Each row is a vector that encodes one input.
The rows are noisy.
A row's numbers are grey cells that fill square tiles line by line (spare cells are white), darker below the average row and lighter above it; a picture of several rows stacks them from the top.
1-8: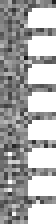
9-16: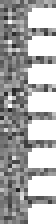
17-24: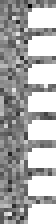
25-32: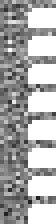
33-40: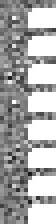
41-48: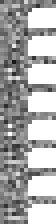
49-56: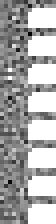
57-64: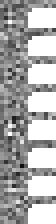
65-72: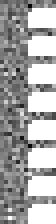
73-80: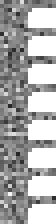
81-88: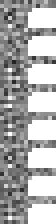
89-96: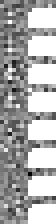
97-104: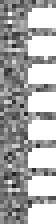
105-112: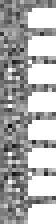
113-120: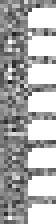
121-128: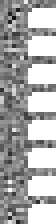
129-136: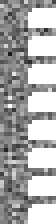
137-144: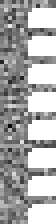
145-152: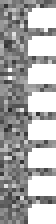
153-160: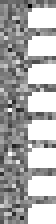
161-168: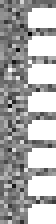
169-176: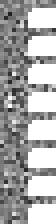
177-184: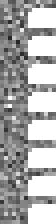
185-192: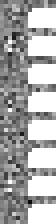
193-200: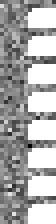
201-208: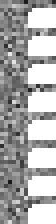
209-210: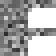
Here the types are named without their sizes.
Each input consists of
a point on a line, together with either a point on a circle, or a fixed value.
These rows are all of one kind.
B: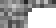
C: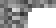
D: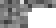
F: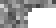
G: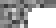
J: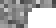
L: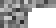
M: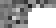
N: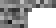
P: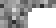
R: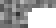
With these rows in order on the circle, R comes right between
C and D.
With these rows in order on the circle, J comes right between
L and N.
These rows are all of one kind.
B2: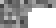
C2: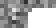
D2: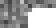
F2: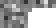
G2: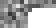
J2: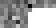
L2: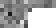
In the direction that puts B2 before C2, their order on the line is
B2, D2, L2, F2, J2, G2, C2.
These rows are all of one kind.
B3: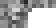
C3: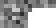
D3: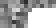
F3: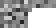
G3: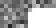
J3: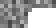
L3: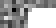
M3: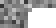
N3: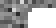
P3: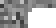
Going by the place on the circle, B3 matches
C3, D3, M3 and N3.
